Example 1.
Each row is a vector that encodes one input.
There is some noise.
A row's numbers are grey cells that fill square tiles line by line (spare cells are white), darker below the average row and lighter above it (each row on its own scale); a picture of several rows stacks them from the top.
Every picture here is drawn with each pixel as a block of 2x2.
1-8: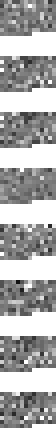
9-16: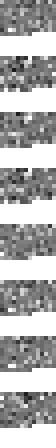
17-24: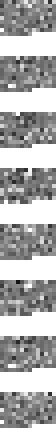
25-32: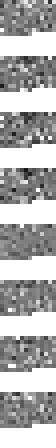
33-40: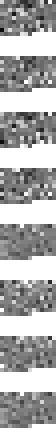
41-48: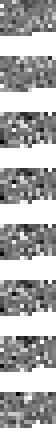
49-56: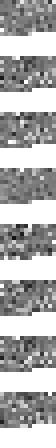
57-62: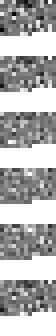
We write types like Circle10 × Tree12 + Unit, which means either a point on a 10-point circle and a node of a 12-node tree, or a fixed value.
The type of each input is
Circle6 + Line6.
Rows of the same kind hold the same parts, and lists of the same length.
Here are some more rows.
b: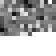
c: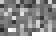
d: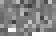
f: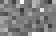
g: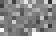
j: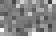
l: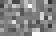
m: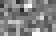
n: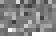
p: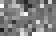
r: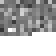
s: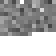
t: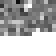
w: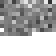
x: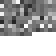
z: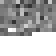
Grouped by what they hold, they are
b, c, d, n, p, r, x, z
f, g, j, l, m, s, t, w

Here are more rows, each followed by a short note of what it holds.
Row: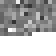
a point on a 6-point circle
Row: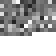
a point on a 6-point circle
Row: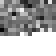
a point on a 6-point circle
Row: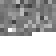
a point on a 6-point circle
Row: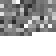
a point on a 6-point circle
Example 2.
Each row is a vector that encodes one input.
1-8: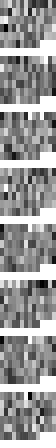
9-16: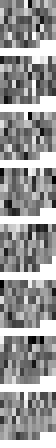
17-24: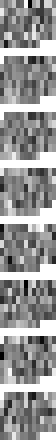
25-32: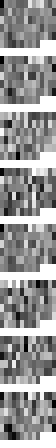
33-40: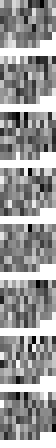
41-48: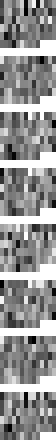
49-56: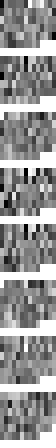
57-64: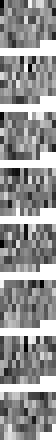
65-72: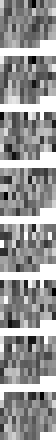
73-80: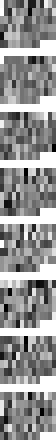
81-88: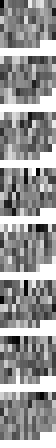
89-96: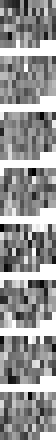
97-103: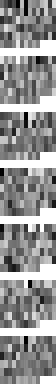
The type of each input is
(Circle6 + Unit) × Line7.
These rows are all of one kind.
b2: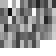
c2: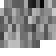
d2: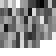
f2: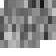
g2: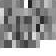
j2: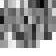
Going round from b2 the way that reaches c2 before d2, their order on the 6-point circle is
b2, g2, j2, f2, c2, d2.
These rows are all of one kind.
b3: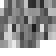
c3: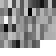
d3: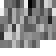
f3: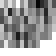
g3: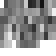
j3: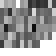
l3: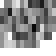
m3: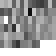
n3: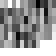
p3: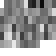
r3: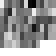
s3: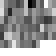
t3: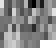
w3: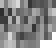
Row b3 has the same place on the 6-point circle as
f3, l3, n3 and s3.
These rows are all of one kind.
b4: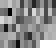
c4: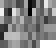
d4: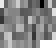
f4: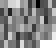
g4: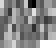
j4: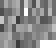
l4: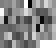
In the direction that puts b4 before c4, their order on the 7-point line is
j4, b4, f4, d4, g4, c4, l4.
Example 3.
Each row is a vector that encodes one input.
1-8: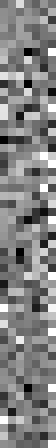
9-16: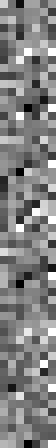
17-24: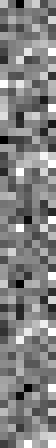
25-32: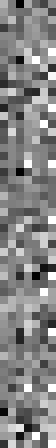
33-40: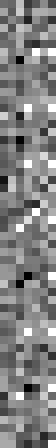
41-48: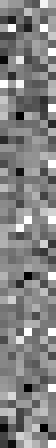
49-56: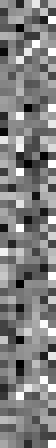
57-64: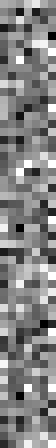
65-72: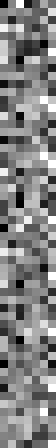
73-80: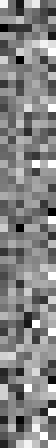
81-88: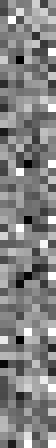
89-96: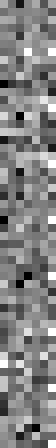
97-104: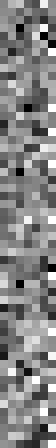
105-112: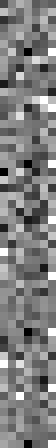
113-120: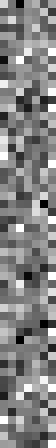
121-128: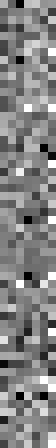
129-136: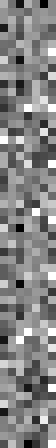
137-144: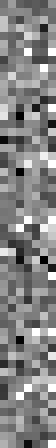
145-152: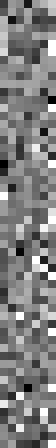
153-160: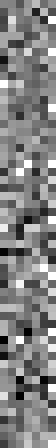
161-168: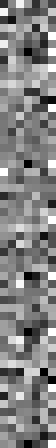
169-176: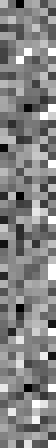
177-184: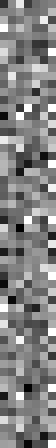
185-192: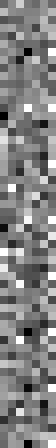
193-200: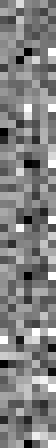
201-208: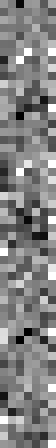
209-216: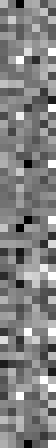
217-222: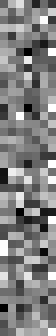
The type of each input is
Bool × Label5 + Unit.
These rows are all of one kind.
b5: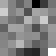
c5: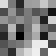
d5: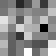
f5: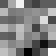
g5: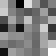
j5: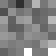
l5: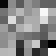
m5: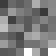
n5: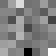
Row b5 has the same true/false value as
d5, f5 and l5.
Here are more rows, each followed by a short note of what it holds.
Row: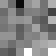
one of 5 labels and a true/false value
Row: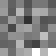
a fixed value
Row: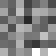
a fixed value
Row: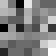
one of 5 labels and a true/false value
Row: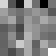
one of 5 labels and a true/false value
